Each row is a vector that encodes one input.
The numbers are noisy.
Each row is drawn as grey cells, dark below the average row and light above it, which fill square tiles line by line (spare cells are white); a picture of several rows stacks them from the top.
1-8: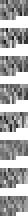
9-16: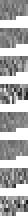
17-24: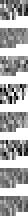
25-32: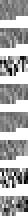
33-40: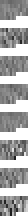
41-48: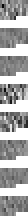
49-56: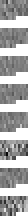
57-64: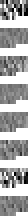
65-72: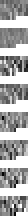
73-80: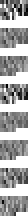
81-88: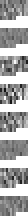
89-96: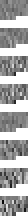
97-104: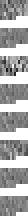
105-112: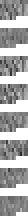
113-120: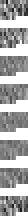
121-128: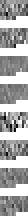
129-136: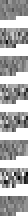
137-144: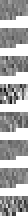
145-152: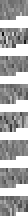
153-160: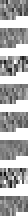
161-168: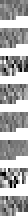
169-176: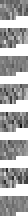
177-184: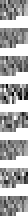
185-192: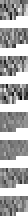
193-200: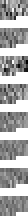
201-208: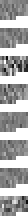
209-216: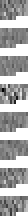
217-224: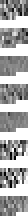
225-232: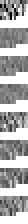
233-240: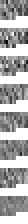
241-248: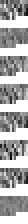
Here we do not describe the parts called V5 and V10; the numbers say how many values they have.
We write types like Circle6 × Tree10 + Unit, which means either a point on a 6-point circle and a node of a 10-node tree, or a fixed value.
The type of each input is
Bool × (Tree11 + Unit) × V10 + V5.
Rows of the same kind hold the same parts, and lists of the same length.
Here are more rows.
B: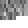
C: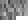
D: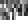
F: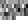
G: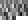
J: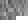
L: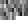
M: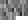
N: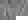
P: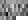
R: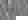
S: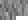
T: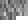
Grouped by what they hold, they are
B, C, D, J, L, M, N, T
F, G, P
R, S

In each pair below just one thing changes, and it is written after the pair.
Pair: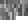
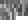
the node of the tree
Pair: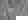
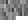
the true/false value
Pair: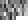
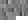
the true/false value
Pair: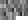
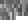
the true/false value
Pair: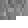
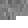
the node of the tree
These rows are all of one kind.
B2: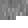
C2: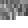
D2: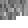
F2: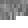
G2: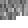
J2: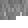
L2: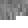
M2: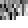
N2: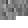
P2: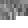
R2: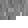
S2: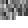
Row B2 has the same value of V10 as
C2, G2 and S2.
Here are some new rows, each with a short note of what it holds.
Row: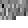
a value of V5
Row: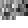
a value of V5
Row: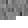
a node of an 11-node tree, a true/false value and a value of V10
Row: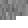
a node of an 11-node tree, a true/false value and a value of V10
